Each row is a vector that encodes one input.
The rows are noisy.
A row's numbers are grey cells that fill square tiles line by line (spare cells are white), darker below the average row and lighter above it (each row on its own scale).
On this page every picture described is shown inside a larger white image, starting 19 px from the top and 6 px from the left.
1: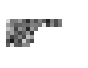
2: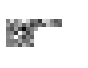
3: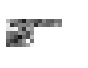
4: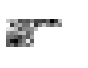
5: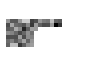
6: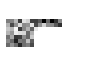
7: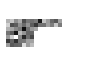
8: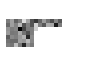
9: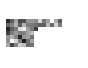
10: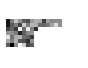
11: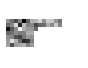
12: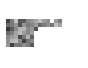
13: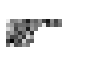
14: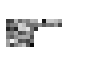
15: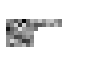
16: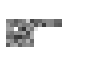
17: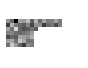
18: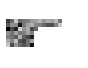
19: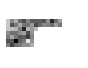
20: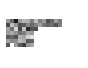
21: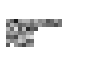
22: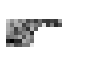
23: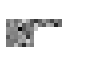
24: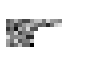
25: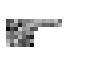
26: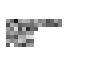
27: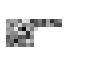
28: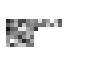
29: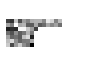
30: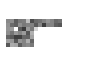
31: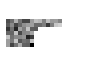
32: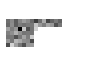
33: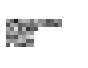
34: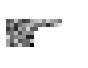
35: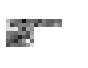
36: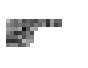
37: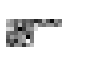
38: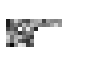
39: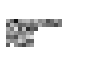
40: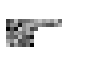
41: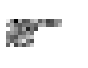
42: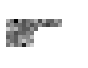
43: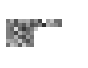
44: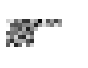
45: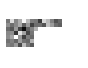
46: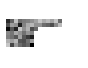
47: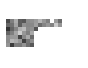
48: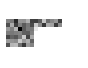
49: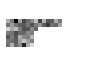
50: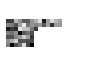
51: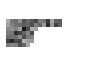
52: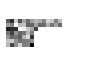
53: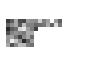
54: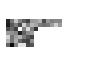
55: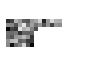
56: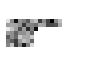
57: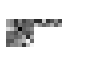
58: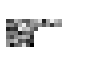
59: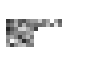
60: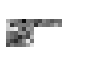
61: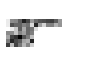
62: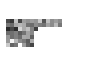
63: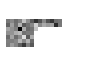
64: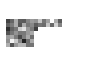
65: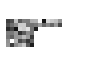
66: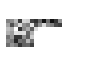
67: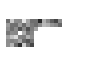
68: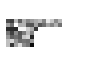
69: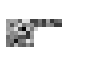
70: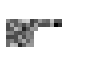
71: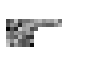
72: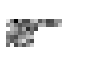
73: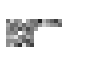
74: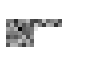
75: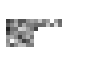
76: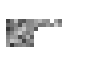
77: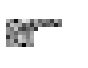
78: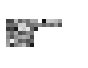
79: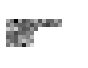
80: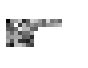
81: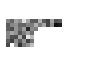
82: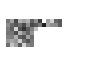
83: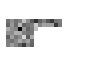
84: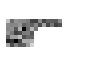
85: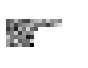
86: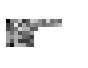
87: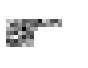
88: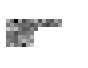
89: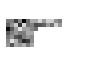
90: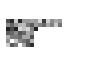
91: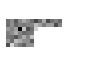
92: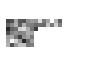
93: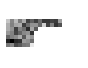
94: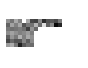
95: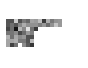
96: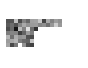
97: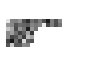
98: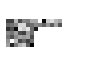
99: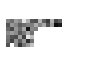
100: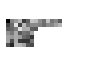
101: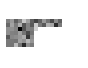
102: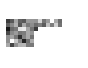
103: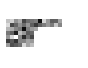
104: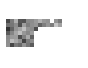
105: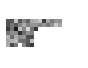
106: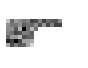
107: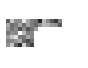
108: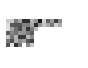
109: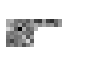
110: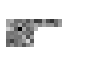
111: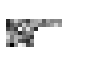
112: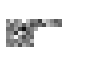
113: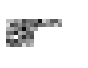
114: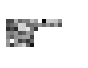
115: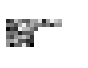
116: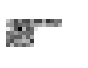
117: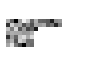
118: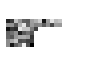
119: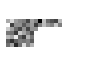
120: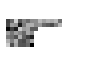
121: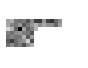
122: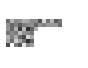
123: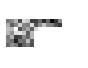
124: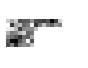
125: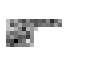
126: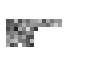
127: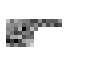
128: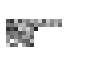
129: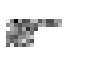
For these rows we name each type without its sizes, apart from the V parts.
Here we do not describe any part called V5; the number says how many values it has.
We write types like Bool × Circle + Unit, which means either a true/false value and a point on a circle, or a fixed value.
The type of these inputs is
Bool × Bool × Bool × V5 + Tree.
